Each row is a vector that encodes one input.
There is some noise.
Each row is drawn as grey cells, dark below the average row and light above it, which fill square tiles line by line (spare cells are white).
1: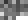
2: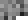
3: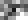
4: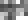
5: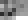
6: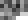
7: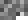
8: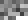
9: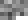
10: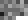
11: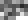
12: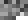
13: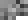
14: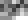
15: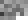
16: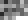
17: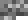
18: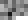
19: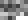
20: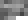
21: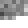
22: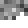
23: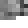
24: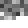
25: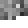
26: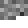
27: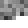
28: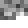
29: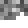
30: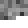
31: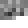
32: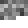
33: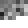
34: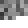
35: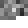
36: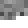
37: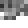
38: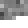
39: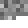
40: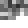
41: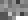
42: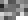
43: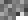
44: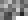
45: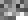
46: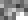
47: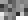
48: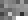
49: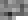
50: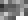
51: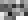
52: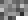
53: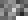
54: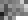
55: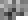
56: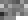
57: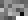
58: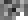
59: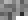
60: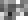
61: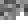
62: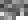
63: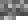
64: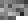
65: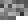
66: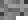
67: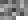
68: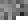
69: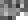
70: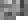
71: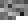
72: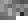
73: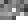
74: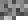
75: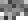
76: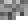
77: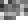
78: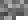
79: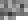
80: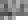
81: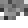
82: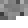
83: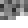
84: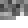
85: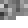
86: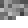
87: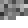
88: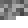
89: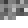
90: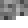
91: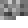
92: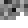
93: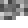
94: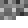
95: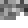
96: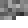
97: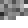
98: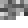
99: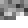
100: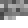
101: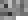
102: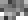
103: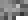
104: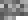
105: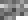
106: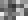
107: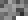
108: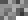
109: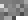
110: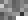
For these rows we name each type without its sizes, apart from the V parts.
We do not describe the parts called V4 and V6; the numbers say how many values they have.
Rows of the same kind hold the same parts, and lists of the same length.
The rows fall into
2 kinds.
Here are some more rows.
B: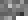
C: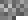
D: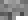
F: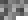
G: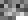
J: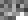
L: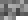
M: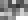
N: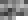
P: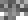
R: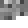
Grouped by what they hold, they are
B, C, D, F, L, N, R
G, J, M, P

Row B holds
a label, a point on each of two lines and a value of V4.
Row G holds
a label, a value of V4 and a value of V6.
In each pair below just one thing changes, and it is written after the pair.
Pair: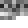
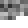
the value of V6
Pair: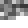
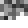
the value of V4
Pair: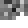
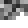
the value of V4
